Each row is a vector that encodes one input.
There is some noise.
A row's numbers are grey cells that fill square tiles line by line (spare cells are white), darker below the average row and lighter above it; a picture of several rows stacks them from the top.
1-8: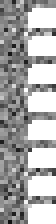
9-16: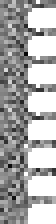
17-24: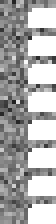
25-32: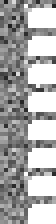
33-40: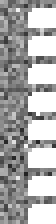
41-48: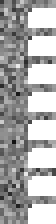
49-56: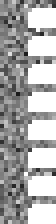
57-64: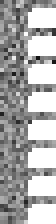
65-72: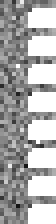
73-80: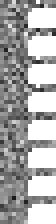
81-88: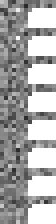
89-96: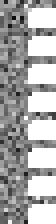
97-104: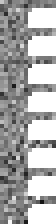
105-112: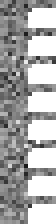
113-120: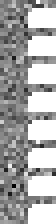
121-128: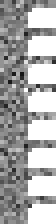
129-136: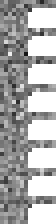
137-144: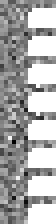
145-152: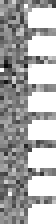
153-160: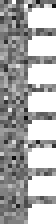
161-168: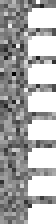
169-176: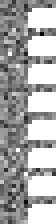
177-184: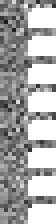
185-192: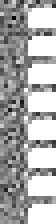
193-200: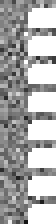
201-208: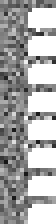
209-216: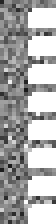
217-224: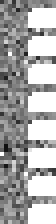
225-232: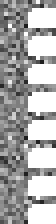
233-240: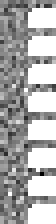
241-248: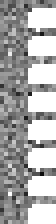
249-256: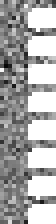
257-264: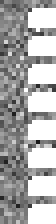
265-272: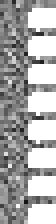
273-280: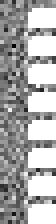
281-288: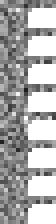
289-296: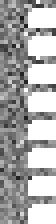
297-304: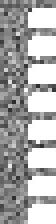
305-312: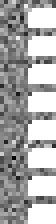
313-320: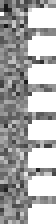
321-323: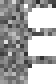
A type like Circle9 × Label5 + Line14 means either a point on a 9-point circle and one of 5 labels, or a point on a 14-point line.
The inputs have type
Bool × Line8 + List2(Circle8).
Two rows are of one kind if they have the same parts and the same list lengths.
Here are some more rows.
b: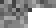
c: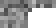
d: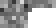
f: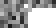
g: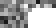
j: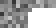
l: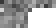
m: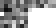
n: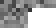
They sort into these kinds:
b, c, l, n
d, j
f, g
m

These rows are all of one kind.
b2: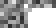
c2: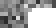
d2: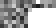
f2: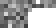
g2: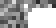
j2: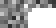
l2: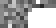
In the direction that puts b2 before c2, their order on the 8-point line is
d2, b2, g2, j2, l2, f2, c2.
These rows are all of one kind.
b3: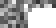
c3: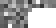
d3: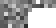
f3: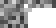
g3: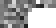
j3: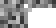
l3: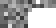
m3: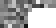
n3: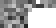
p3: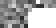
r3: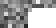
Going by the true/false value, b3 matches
f3 and j3.
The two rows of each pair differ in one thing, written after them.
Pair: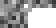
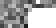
the true/false value
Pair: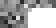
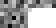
the place on the 8-point line
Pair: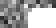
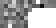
the true/false value
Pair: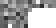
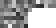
the place on the 8-point line
